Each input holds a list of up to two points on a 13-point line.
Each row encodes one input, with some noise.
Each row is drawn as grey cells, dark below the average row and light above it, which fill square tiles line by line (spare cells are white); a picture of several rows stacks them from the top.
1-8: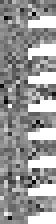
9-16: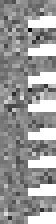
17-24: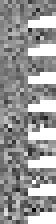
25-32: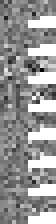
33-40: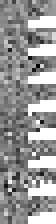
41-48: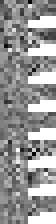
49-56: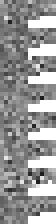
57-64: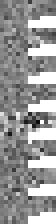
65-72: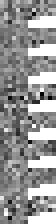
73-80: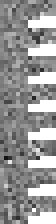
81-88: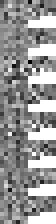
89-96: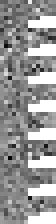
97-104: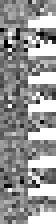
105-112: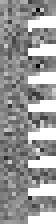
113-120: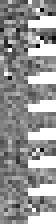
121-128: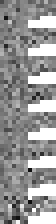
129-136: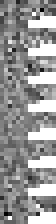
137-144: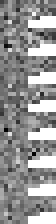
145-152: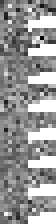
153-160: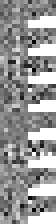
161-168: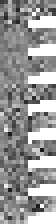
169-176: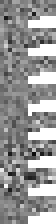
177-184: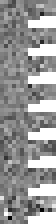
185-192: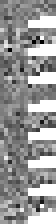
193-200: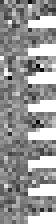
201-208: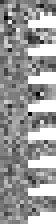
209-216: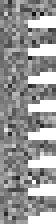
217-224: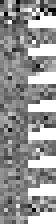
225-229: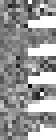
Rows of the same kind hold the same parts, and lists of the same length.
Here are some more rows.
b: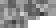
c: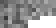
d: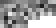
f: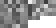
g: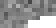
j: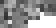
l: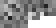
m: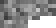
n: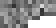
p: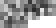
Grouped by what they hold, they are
b, c, g, m, n
d, f, j
l, p

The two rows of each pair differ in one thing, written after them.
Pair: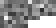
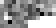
the place on the 13-point line in item 2 of the list
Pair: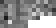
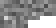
the place on the 13-point line in item 1 of the list
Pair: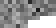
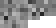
the place on the 13-point line in item 1 of the list
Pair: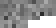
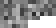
the place on the 13-point line in item 2 of the list
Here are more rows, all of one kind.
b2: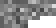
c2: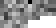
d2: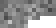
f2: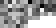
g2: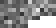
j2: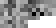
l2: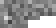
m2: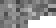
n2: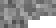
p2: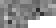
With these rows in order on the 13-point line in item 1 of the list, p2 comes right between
l2 and m2.
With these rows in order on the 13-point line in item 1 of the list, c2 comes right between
b2 and d2.
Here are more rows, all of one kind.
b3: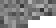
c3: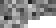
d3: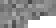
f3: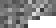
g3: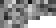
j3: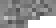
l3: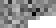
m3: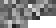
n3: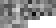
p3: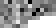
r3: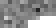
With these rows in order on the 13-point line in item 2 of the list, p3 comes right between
j3 and n3.
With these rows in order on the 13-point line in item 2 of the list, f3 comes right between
l3 and r3.
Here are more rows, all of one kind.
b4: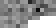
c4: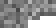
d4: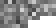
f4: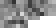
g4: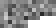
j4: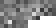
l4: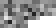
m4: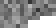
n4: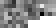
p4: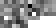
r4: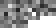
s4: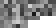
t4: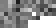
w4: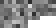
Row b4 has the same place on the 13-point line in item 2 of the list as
f4, m4, n4 and r4.
